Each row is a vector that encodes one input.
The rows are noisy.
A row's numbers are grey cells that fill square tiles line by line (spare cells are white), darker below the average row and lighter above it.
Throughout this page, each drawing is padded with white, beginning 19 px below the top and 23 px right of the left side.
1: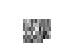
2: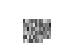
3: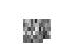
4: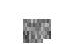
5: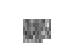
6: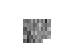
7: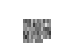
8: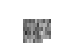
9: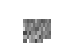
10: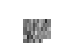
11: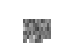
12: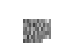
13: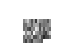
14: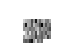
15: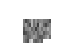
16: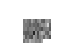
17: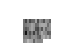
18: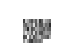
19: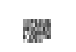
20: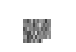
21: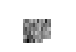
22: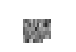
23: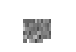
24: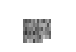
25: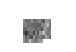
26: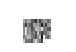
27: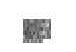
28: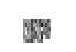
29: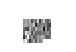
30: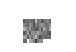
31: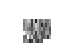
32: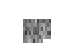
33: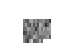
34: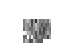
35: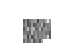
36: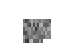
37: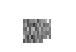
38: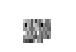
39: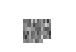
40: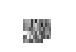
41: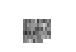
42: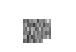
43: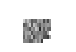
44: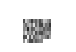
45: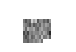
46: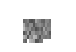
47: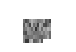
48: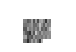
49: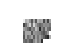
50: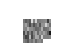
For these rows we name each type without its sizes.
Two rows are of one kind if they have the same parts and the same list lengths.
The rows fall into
2 kinds.
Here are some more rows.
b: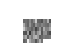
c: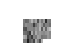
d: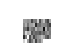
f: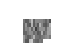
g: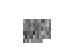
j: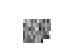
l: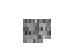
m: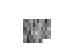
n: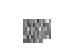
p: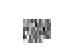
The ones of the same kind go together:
b, c, f, g, l, m, n
d, j, p

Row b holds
a label.
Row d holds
a node of a tree.
